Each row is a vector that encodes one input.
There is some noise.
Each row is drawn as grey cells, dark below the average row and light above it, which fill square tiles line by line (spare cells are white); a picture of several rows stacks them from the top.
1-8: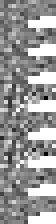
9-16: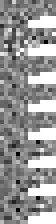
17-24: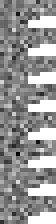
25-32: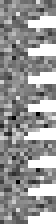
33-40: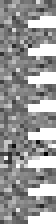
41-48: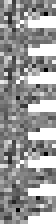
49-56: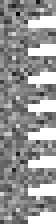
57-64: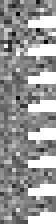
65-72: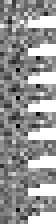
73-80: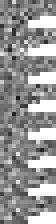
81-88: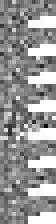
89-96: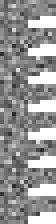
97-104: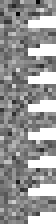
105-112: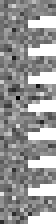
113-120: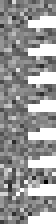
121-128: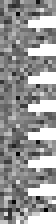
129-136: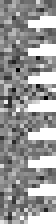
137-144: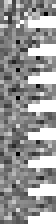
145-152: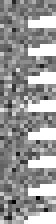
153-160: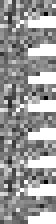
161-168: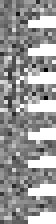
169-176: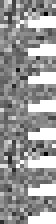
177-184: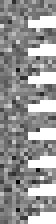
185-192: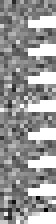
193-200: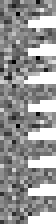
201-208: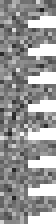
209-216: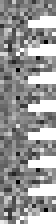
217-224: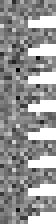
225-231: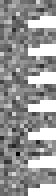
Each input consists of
a point on a 5-point line and a true/false value.
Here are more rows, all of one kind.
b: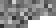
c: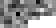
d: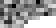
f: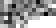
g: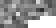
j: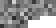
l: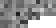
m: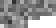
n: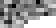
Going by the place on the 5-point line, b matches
g and j.
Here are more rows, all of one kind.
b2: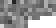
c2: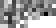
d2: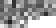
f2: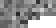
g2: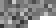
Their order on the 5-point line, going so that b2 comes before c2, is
g2, f2, b2, d2, c2.
